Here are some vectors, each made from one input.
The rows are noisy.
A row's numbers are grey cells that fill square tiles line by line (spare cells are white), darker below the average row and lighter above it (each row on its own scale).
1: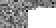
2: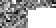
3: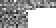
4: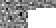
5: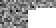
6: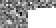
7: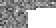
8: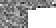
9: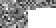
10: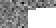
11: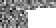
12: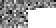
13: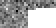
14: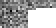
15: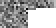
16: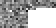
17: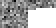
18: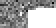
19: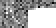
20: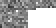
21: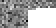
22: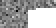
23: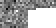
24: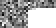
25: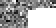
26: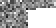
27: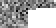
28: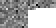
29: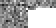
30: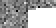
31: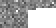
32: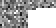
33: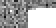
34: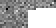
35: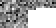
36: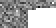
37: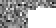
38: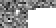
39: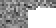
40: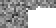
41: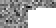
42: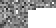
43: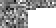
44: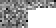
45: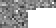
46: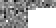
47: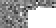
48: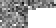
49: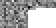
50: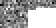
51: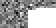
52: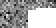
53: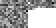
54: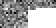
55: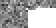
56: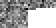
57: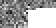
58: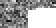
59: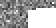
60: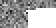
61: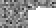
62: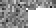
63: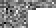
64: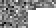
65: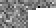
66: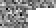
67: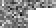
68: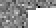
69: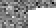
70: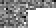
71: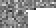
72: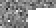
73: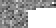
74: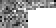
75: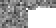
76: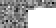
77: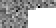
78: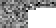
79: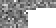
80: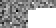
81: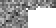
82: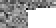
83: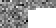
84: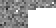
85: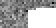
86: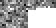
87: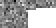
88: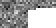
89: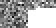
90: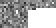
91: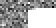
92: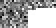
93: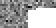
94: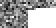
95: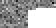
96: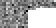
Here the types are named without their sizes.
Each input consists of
a point on a circle and a point on a line, together with either a point on a circle, or a fixed value.
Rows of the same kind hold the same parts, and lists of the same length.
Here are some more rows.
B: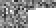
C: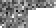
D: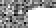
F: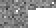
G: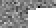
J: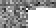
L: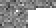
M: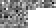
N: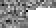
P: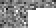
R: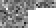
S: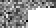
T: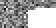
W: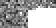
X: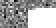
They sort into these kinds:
B, C, D, G, J, L, M, R, T, X
F, N, P, S, W

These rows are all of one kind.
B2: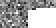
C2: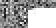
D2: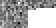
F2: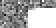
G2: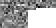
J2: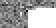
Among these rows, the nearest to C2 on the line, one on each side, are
F2 and J2.
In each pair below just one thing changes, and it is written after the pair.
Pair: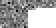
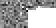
the place on the line
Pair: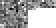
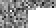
the place on one of the two circles
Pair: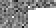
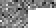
the place on one of the two circles
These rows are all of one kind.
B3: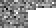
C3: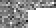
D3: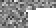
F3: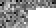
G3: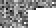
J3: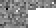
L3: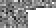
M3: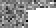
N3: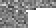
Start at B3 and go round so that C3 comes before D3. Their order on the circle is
B3, G3, F3, L3, N3, M3, C3, J3, D3.
